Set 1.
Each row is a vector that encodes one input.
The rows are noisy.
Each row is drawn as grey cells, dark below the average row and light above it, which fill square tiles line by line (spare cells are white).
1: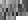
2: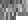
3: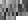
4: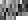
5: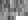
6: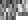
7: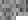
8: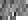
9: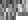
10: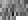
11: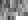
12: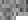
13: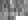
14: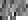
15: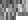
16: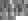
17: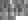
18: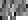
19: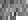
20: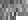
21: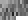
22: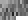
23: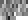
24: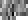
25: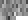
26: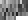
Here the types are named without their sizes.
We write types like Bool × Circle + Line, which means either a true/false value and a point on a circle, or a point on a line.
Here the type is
Line.
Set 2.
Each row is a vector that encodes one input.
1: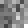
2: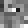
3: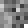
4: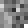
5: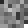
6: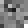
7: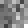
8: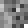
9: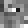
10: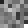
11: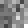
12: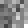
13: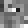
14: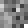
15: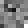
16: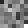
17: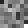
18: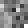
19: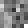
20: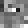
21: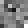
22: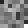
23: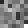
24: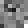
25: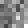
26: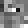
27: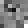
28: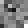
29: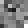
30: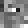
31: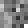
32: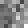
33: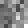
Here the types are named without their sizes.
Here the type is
Circle.
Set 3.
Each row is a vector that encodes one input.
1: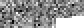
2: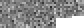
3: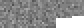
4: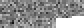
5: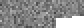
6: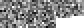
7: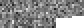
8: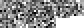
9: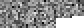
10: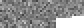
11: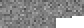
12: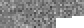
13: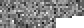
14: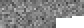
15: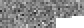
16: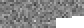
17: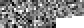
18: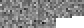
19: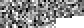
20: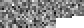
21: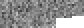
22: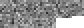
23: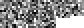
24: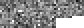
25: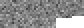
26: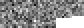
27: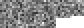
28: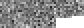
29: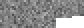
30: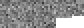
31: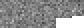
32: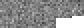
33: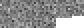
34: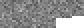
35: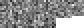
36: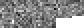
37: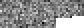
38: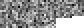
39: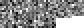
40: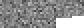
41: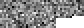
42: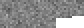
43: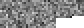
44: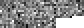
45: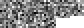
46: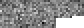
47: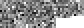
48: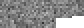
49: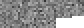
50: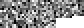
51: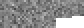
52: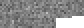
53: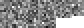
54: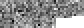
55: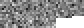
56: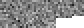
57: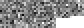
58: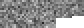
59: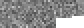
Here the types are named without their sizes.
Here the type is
Tree.
